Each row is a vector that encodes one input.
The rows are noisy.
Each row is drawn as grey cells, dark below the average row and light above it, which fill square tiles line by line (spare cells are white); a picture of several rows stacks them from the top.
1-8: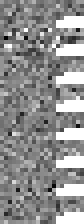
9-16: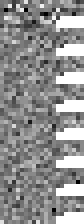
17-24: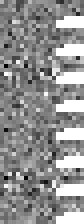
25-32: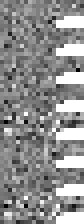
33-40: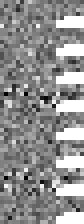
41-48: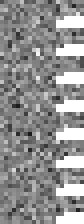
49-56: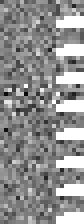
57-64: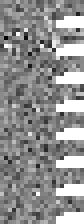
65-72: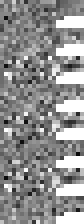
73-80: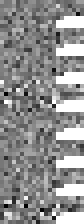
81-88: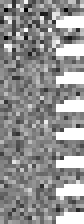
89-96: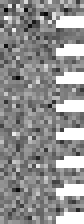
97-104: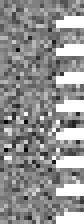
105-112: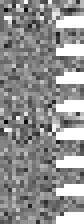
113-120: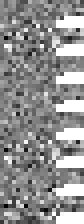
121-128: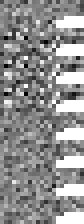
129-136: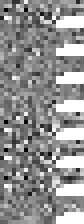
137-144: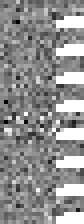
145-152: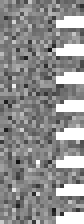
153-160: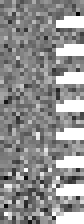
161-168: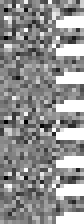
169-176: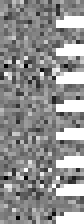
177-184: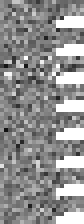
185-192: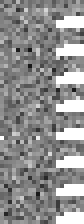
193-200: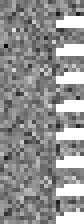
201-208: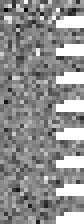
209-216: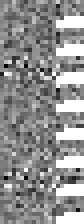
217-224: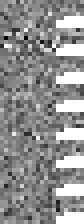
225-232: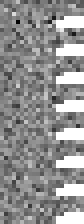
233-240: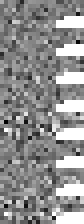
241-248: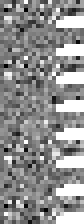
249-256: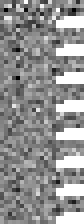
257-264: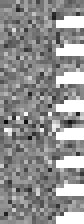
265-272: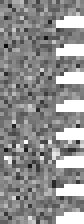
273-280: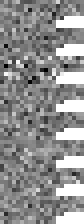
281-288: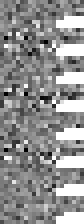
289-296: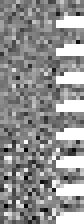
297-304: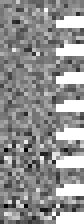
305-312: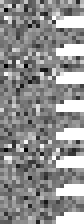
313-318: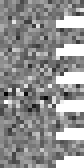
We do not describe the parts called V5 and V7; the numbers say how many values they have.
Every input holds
either a node of a 16-node tree and a value of V7, or a true/false value and a value of V5.
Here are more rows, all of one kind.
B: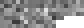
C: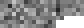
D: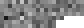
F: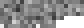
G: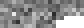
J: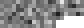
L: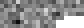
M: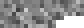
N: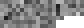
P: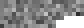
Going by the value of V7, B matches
L, M and P.
